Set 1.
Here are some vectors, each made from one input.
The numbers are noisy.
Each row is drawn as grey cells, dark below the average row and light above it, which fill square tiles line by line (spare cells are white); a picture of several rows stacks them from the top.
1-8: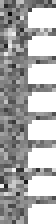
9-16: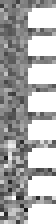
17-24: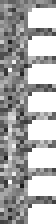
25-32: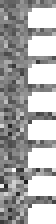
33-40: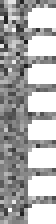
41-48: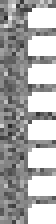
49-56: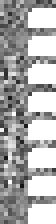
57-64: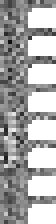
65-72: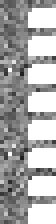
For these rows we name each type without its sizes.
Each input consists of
a point on a line.
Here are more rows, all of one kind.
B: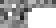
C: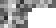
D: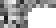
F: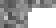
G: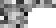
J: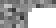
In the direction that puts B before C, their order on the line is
F, J, B, C, D, G.
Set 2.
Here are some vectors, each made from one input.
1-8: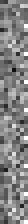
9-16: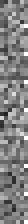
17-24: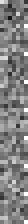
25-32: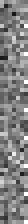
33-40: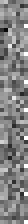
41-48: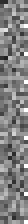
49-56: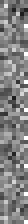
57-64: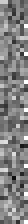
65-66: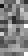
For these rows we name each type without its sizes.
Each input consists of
four true/false values.
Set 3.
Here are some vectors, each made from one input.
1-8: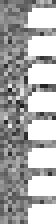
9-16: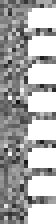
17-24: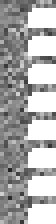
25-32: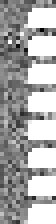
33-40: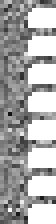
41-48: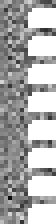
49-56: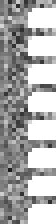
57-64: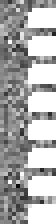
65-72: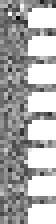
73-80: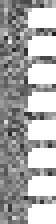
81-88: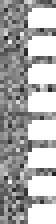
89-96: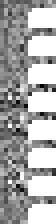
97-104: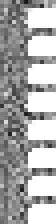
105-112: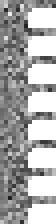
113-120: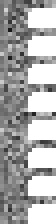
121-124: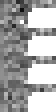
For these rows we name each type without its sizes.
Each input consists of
a point on a line.
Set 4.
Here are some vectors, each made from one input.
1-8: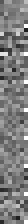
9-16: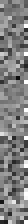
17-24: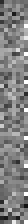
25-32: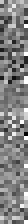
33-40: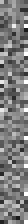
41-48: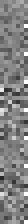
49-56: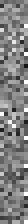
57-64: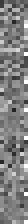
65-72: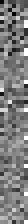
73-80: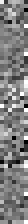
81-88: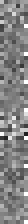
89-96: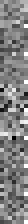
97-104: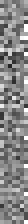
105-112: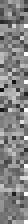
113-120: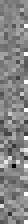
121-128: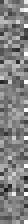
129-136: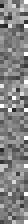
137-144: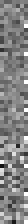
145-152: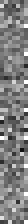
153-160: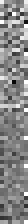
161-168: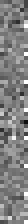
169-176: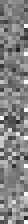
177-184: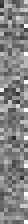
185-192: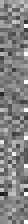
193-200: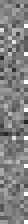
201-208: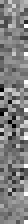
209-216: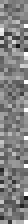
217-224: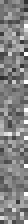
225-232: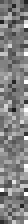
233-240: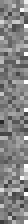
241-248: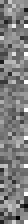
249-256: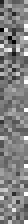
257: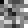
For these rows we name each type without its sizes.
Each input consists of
a point on a line.
